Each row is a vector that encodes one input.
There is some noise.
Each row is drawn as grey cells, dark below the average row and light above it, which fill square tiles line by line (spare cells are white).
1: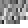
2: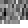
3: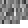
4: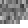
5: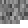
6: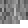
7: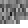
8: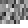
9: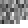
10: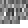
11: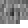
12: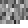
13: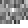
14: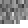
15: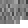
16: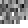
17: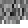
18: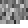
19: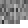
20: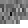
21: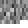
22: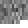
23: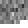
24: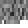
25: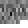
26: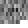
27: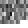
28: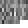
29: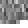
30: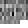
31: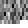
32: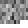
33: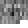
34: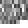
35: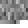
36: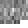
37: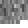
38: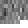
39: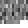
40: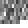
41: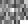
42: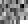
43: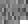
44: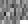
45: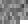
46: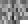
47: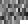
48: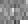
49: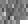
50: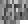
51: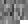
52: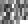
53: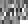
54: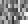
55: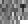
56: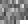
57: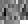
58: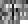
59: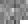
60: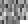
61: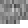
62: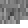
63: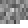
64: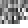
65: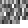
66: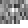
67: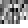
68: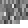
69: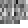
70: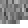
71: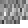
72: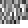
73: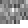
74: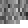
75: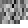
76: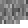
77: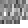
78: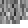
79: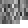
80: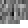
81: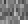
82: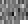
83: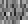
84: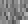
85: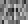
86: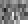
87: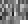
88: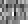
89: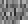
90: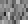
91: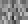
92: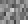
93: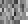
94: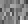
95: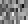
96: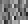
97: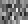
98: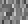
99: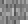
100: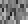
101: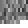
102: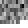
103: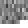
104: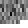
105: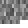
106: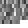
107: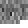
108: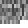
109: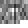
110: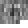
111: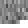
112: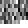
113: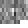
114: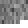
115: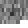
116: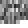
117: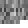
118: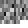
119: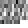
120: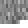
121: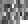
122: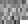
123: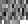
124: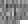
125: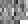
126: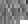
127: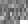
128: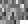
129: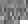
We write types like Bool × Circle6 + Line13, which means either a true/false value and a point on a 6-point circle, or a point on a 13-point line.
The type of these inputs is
Line6 × (Tree7 + Unit) + Line10.
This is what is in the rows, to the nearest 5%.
About 60% of them hold a point on a 6-point line, together with either a fixed value, or a node of a 7-node tree. The rest hold a point on a 10-point line.
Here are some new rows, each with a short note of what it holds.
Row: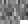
a point on a 6-point line
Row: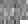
a point on a 10-point line
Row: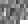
a point on a 6-point line
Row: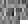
a point on a 6-point line
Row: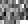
a point on a 10-point line
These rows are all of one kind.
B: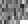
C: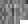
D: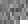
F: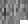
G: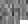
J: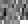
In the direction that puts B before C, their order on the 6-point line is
B, D, G, C, F, J.
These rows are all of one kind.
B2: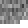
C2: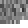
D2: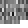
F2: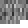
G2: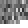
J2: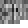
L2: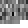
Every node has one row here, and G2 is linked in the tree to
F2.
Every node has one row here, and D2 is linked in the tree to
B2 and C2.
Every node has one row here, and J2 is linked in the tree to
L2.
